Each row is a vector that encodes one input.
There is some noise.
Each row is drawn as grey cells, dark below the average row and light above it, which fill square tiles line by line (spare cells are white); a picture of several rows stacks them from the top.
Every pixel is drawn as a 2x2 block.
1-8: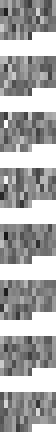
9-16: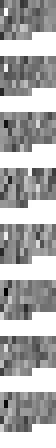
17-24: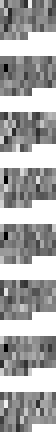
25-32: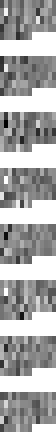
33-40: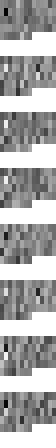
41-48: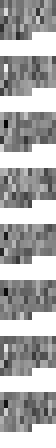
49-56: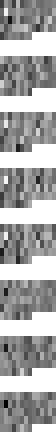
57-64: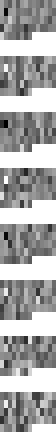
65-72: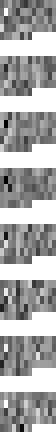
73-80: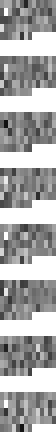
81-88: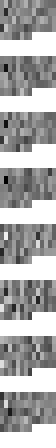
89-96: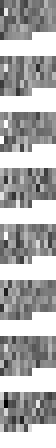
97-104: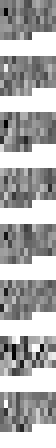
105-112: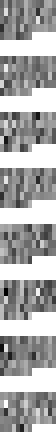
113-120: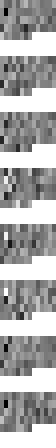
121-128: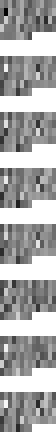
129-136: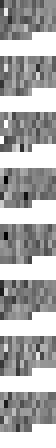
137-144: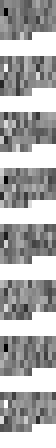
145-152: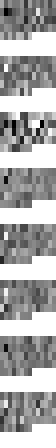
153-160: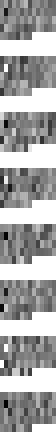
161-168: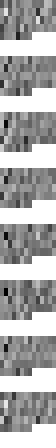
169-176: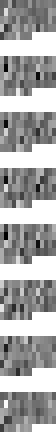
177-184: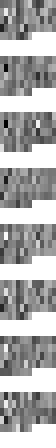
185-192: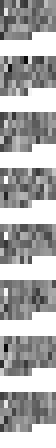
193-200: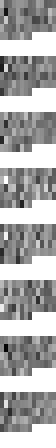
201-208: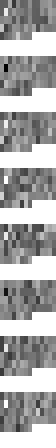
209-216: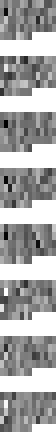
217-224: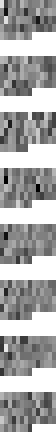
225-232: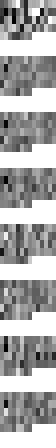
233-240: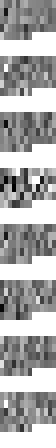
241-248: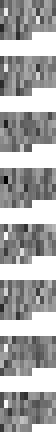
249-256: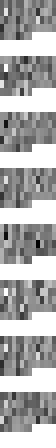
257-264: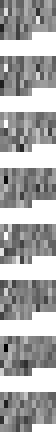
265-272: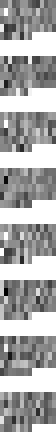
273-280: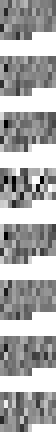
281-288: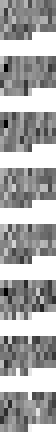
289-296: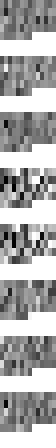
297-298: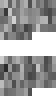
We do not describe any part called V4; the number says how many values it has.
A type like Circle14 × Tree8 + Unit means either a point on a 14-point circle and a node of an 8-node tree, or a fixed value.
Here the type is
List2(Bool × V4).
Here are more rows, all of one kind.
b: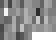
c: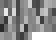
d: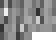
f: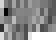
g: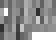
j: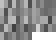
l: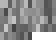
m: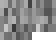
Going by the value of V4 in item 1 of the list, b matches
d and g.
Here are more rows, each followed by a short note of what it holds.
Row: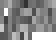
a list of two items
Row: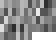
a list of two items
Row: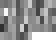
a list of one item
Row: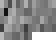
a list of one item
